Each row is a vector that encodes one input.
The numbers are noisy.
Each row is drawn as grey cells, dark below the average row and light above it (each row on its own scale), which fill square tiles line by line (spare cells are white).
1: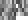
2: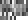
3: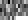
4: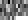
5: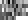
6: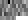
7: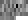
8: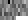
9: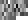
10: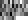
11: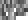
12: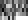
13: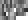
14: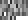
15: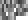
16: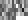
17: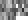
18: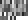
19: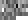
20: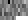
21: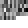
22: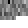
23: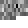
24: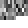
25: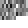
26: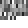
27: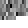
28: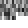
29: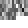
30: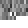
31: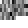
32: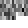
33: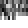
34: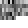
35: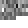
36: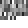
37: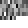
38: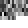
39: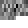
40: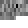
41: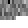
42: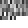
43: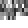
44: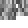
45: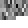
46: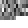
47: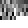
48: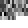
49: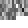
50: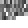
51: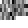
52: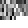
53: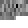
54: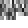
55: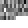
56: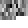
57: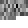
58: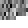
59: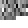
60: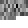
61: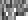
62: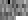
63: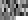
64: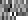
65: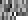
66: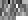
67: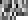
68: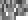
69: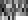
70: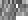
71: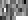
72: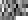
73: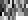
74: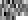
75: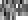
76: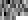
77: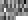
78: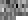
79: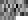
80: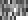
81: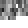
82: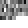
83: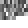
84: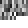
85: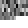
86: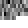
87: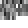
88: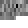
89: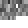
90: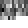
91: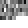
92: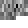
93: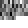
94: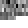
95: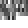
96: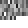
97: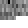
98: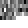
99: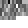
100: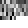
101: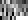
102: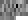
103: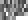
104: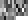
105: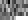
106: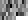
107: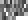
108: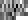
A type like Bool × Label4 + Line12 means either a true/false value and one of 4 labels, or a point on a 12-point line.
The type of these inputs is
(Bool × Bool × Bool + Circle9) × Tree11.
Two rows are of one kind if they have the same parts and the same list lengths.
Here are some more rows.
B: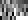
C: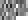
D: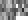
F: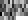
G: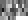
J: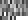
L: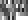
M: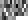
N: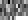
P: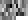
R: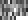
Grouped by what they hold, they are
B, C, J, M, P, R
D, F, G, L, N

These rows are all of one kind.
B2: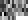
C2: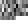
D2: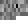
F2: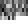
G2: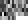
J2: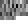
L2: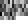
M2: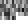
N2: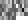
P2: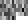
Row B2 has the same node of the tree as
F2, G2 and P2.
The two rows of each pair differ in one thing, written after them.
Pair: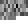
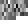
one of the three true/false values
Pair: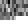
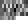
one of the three true/false values
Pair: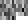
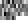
one of the three true/false values
